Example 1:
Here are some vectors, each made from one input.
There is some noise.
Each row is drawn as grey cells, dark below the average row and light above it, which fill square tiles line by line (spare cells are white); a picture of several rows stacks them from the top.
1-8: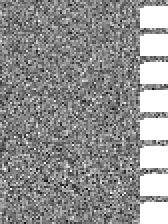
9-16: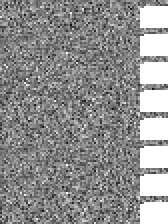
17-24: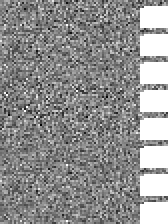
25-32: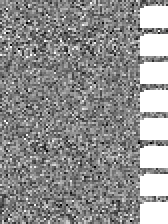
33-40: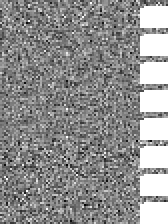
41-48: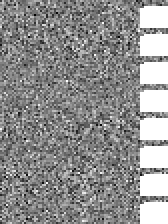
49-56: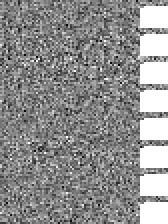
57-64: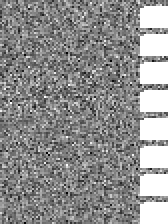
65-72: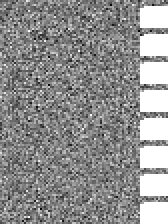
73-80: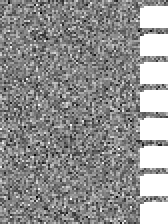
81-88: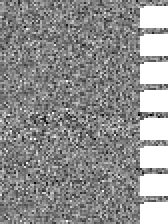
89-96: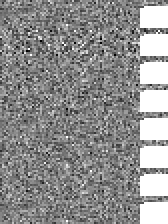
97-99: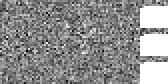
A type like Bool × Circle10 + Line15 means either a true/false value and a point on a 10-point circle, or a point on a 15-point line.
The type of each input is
Circle11.
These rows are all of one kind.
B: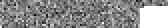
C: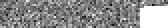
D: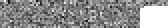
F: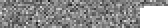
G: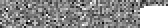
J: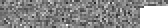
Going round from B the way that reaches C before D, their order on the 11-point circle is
B, C, J, G, D, F.
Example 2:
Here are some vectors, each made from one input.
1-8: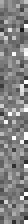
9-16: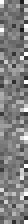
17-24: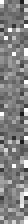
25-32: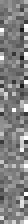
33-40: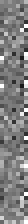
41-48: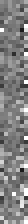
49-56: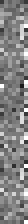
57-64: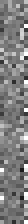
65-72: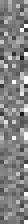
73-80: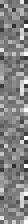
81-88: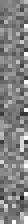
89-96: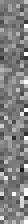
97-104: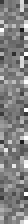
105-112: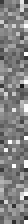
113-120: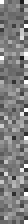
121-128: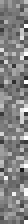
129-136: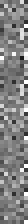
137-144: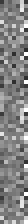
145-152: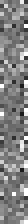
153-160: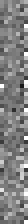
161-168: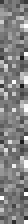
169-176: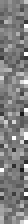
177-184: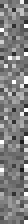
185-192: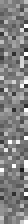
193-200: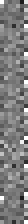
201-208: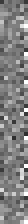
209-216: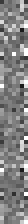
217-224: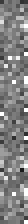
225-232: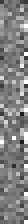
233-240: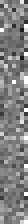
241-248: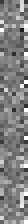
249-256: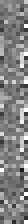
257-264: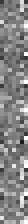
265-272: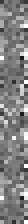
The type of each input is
Bool × Bool × Bool.
